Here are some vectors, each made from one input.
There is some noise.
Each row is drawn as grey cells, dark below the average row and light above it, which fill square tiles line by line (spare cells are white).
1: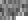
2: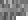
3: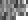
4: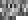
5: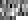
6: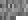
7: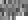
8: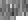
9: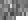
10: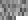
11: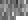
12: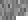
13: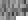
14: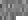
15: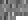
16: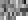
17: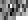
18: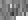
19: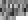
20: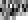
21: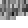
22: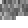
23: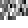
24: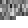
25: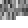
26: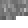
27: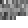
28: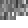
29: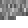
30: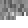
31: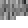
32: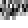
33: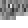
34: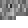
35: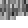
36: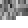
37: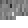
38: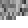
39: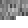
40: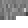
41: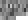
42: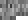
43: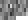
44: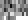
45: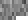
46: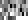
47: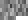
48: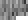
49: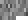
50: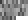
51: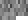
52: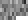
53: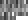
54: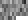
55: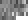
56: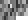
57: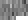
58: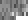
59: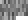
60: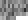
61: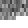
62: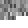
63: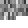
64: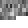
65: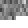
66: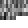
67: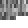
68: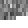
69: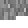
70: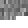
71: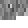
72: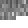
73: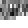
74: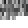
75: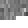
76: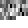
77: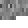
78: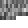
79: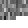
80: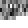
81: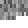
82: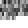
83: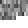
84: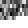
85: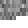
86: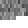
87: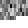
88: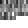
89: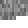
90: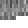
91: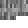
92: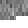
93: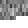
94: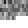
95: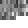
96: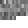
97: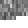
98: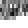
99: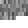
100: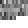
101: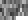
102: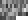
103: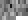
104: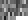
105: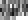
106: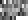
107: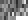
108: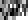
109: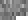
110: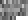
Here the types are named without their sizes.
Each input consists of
a point on a line, together with either a point on a circle, or a fixed value.
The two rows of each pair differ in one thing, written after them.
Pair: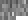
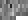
the place on the line
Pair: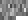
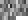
the place on the circle
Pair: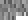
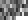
the place on the line
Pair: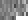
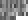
the place on the circle
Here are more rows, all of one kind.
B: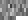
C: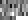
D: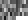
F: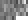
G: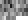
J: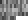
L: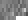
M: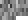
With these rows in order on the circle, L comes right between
B and C.
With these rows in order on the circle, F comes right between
J and M.
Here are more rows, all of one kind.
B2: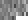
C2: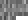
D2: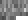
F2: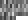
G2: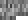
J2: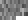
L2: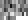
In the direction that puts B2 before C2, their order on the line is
L2, B2, C2, F2, G2, D2, J2.
